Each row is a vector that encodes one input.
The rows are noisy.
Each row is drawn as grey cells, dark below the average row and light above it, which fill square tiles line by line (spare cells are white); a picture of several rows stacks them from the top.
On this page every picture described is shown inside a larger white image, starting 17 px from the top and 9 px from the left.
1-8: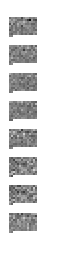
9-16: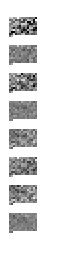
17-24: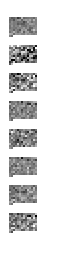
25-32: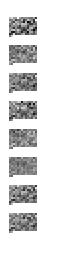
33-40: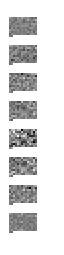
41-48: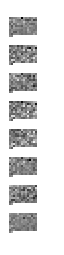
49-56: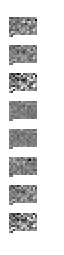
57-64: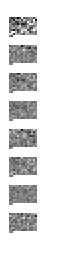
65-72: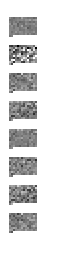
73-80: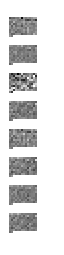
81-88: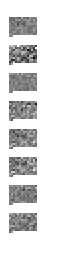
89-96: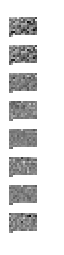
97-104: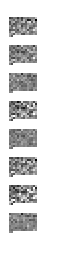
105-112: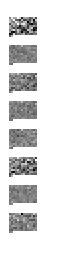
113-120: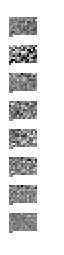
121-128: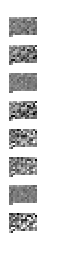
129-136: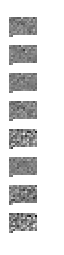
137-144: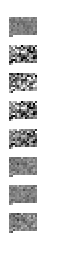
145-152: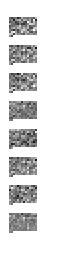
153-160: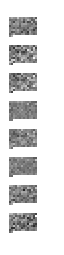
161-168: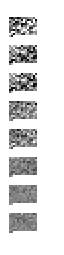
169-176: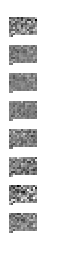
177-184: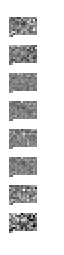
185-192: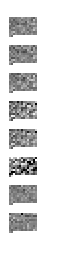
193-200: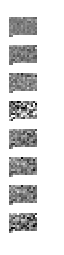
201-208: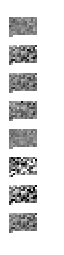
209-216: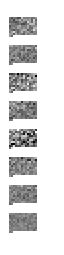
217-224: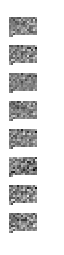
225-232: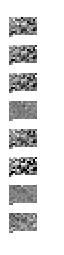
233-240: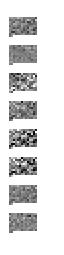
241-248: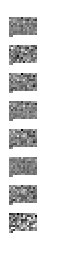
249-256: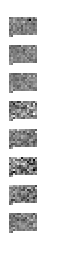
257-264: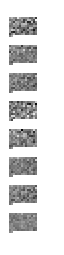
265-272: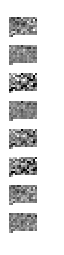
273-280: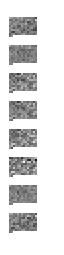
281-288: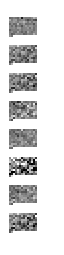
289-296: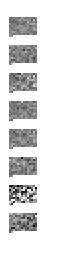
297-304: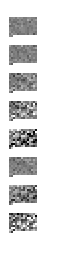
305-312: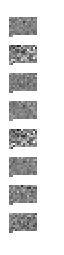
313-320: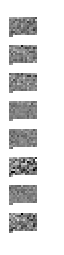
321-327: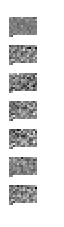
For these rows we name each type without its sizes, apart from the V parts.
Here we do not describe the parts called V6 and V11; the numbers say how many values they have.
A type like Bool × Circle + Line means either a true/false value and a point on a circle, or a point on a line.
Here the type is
Bool × V11 + Circle × V6 + Unit.
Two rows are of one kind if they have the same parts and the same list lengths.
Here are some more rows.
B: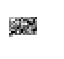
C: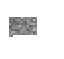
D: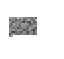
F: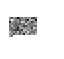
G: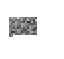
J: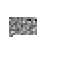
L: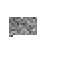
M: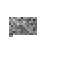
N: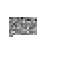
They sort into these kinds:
B, F
C, D, G, L
J, M, N

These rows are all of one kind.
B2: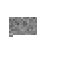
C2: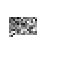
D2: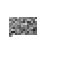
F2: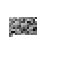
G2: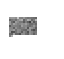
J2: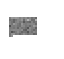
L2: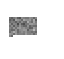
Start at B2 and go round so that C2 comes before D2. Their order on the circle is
B2, L2, F2, C2, D2, G2, J2.
